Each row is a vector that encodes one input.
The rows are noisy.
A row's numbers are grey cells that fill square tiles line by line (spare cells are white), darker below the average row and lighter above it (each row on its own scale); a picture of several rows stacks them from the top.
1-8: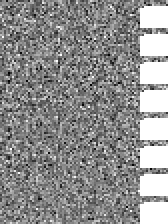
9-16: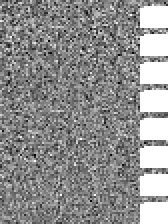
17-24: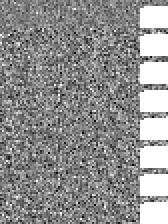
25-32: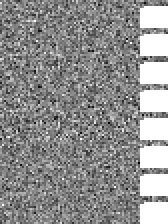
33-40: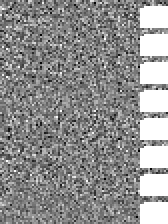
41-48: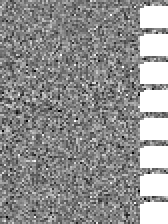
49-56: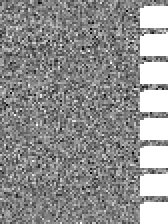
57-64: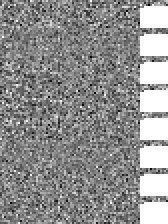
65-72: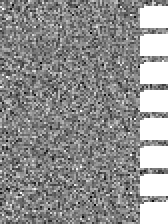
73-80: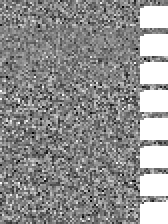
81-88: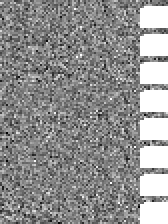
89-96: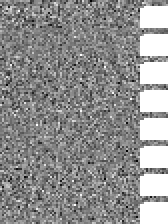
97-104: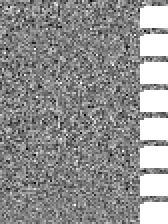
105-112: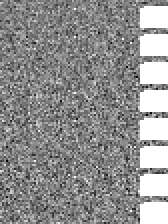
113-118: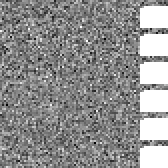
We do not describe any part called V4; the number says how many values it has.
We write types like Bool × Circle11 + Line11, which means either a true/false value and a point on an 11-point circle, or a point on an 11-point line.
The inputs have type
(Bool × Bool × Bool × Bool + Unit) × V4 + Tree8.
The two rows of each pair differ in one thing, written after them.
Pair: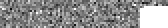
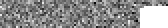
one of the four true/false values
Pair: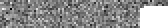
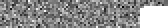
one of the four true/false values
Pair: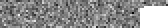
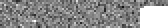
one of the four true/false values
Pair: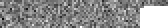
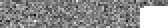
the value of V4
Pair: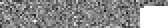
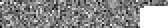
one of the four true/false values
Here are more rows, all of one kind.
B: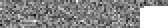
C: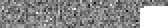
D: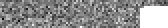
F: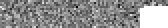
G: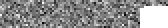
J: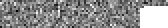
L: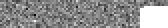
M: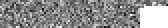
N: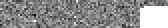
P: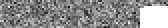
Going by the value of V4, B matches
J, L and N.
